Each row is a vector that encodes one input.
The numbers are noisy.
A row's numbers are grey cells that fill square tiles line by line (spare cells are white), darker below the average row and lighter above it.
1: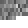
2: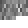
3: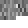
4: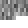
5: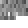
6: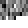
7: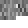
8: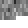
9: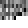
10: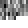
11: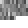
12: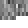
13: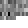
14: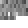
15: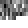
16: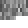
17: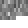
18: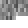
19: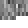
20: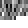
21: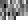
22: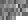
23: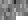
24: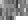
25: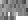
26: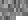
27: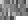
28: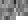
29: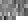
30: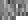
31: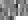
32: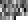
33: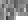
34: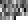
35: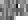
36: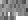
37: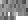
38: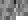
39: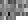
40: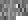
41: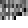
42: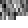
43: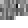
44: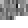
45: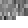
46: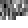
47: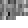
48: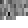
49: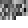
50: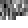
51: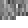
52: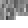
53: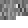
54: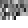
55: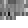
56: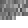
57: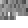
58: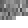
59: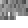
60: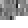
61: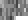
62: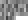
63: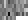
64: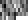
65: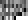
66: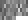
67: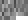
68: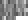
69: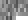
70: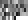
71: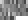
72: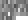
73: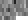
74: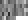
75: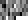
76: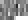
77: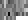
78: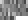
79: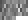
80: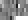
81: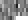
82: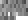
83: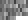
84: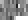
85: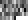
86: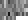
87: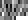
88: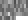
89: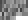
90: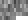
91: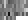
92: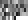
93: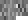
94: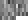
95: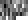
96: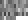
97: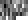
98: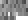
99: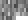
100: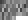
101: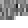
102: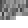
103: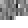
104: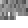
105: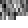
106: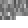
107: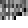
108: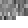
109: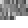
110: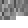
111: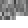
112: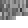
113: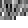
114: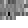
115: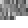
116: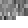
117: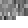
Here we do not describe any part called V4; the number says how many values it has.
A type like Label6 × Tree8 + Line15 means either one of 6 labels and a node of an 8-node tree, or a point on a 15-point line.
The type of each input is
Bool × V4 + List3(Line5).
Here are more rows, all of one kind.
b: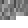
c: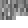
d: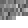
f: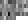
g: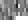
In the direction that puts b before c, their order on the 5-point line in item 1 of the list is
f, d, b, c, g.
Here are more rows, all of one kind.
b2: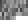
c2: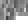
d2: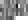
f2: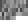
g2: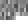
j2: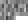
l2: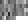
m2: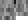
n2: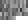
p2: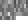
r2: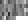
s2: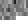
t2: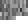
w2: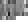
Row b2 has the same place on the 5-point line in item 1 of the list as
f2, n2 and t2.
